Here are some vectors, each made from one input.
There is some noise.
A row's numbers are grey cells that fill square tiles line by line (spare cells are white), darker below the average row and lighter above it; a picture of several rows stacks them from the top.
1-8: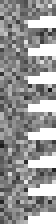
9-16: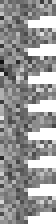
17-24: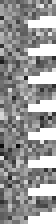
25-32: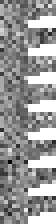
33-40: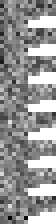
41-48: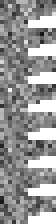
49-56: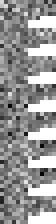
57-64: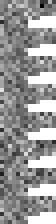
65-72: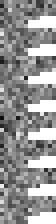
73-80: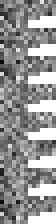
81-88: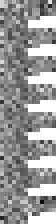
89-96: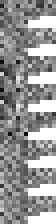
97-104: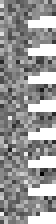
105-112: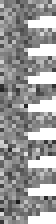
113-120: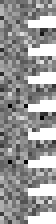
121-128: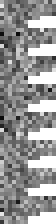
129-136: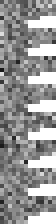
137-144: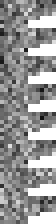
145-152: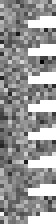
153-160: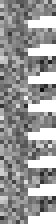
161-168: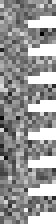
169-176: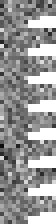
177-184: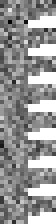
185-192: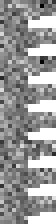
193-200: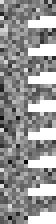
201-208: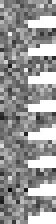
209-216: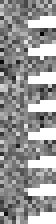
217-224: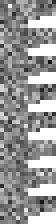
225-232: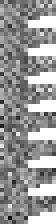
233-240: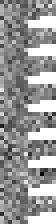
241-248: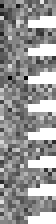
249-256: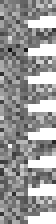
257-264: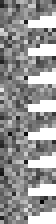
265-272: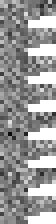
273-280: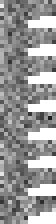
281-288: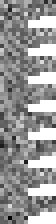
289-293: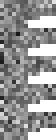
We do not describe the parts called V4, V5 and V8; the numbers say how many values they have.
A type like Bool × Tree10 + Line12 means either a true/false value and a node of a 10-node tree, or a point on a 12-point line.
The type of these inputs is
Circle10 × (Circle10 + V8) + (Line9 + V5) × V4.
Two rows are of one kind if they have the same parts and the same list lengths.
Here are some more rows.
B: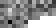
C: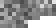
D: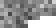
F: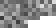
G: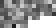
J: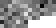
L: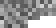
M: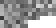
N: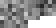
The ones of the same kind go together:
B, G
C, D
F, L, M
J, N

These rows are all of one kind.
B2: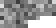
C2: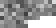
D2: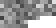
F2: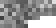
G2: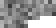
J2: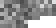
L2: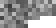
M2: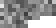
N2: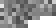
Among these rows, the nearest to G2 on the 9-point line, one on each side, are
C2 and L2.
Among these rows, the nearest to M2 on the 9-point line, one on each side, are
B2 and J2.
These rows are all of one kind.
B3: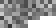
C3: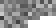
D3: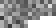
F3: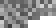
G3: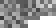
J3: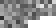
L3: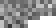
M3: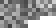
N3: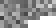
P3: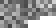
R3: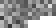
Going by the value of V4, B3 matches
C3, D3 and R3.
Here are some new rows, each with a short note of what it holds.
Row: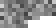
a point on a 9-point line and a value of V4
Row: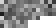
a point on a 10-point circle and a value of V8
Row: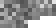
a point on a 9-point line and a value of V4
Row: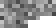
a point on a 9-point line and a value of V4
